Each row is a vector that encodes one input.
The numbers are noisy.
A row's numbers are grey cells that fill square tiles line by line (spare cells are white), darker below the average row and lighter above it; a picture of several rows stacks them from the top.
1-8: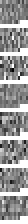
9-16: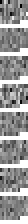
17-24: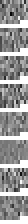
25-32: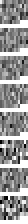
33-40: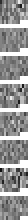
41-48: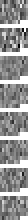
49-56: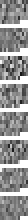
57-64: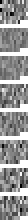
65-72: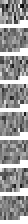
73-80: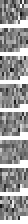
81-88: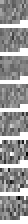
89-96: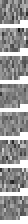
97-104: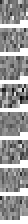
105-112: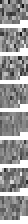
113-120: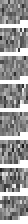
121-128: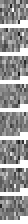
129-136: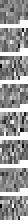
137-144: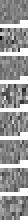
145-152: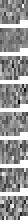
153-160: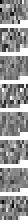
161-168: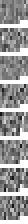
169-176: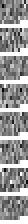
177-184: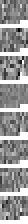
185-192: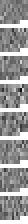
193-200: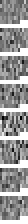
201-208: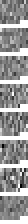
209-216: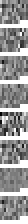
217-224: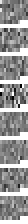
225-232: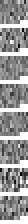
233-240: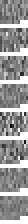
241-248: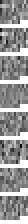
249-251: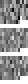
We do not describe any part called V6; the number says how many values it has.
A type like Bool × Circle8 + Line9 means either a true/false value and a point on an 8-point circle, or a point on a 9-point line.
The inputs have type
(Bool × (Line5 + V6) + Label9) × Label10.
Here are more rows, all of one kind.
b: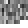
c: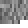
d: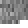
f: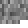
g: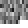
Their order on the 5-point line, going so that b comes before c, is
b, f, d, g, c.
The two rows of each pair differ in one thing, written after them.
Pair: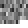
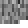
the label
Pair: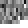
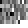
the value of V6
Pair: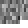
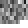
the true/false value
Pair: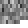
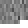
the label
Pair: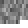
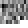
the true/false value
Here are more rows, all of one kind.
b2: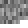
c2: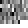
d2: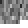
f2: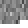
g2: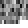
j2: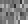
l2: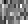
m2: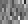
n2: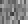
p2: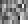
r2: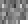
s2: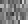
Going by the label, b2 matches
d2, j2 and r2.
